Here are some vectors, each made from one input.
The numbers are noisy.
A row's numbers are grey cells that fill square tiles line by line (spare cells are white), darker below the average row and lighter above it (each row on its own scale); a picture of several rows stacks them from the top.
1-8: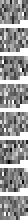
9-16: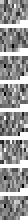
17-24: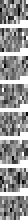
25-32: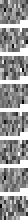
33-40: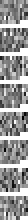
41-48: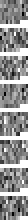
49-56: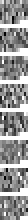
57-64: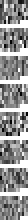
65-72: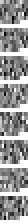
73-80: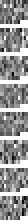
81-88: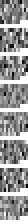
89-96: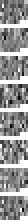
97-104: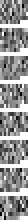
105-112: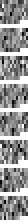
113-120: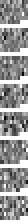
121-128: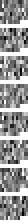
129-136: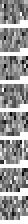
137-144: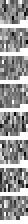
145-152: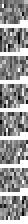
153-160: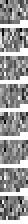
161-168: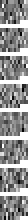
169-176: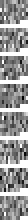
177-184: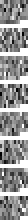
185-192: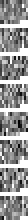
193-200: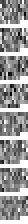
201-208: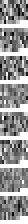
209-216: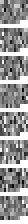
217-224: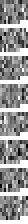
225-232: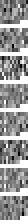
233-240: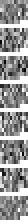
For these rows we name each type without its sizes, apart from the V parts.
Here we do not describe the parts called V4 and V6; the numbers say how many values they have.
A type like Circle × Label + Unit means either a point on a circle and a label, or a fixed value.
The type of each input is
Label × V4 × V6 + Tree × Tree.
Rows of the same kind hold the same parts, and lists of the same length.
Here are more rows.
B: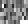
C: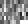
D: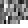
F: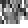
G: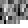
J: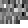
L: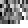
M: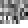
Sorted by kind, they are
B, C, D, F, G, M
J, L

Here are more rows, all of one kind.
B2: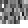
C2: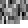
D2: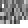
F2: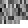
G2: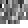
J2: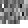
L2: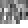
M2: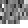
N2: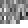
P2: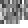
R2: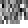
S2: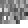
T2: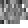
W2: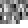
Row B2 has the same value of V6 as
C2, J2, M2 and S2.
